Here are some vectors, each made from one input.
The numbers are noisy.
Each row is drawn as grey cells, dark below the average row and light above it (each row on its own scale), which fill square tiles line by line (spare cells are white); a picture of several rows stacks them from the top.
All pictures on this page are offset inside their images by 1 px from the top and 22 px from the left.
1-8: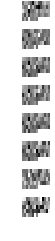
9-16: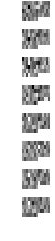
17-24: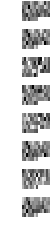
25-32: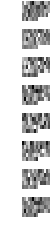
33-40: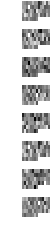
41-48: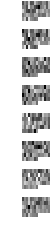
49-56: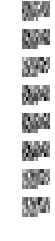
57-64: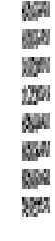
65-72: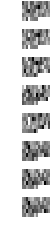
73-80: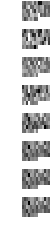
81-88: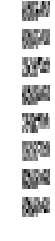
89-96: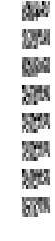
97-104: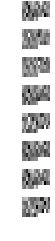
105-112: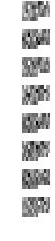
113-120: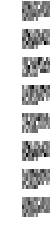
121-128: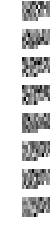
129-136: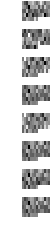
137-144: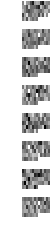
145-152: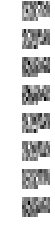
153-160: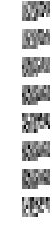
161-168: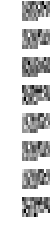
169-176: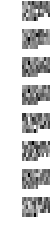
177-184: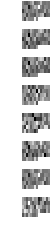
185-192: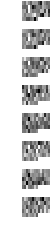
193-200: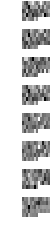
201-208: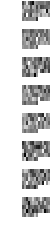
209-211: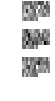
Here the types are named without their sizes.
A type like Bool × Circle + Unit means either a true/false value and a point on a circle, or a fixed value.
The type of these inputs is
(Bool × Circle + Unit) × Label × Line.
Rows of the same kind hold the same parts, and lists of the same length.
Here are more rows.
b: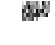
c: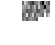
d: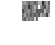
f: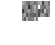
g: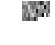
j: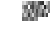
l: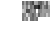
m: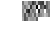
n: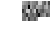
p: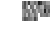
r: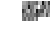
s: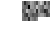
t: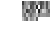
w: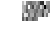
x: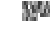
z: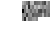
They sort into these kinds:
b, d, f, n, r, s, z
c, g, j, l, m, p, t, w, x

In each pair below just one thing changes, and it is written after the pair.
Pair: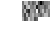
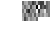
the label
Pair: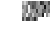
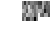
the place on the line
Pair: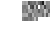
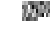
the label
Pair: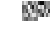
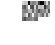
the place on the circle
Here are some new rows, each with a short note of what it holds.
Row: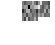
a label and a point on a line
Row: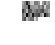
a label and a point on a line
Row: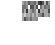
a point on a circle, a label, a point on a line and a true/false value
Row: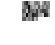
a label and a point on a line
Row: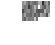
a label and a point on a line
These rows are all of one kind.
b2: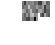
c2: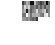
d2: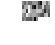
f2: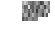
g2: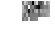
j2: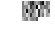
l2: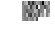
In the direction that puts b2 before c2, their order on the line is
b2, c2, d2, g2, j2, l2, f2.
